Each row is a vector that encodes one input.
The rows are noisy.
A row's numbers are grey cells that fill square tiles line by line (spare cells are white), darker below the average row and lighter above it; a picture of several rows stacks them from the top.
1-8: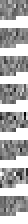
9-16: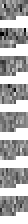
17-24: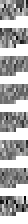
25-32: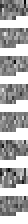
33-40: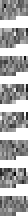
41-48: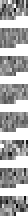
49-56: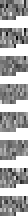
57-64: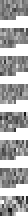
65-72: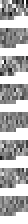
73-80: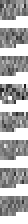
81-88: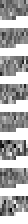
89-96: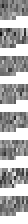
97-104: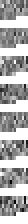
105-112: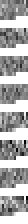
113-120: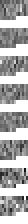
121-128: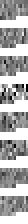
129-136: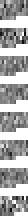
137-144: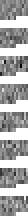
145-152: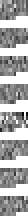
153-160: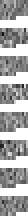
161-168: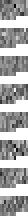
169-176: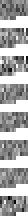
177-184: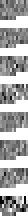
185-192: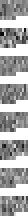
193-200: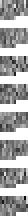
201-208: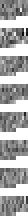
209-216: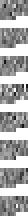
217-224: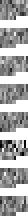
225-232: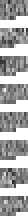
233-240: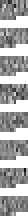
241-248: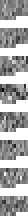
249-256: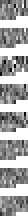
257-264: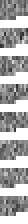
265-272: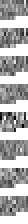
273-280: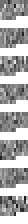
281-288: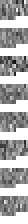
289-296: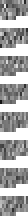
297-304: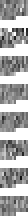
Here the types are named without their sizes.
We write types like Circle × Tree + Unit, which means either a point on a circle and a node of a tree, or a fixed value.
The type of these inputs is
Bool × Bool × Bool × (Label × Label + Line) × Line.
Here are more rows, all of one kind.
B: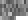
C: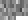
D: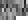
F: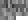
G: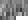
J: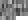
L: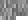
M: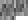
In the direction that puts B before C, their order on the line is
B, M, G, L, C, F, J, D.
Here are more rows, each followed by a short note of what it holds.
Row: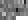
two labels, a point on a line and three true/false values
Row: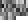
two labels, a point on a line and three true/false values
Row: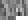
a point on each of two lines and three true/false values
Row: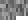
two labels, a point on a line and three true/false values
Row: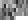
a point on each of two lines and three true/false values
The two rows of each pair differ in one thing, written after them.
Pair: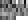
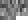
one of the two labels
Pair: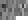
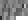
one of the three true/false values
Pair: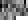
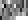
one of the three true/false values
